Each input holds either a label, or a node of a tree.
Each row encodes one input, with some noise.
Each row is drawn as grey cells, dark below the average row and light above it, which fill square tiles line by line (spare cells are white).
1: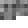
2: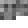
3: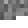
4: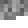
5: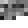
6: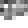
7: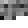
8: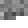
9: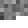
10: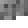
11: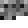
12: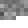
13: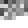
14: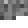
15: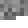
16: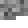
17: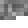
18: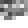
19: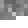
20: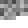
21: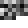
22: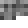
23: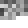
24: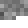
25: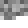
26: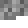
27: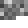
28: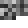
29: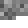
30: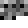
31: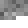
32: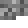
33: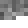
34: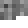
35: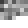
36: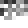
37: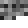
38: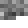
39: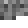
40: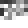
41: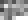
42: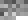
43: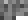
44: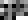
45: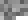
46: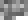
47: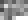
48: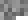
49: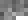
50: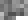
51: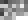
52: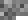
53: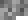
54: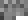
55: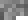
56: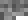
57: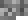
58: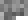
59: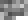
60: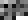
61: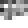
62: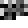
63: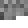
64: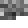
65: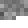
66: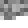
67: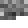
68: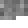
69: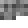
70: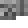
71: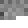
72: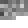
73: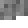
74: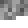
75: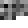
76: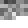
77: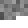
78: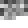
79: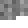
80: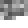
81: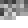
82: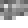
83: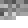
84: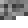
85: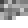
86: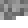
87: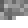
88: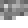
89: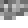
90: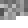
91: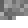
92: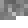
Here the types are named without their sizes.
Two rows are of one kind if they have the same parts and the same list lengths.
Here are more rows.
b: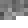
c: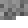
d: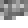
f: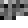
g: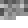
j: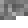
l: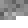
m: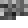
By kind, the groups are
b, f, g, j, l
c, d, m

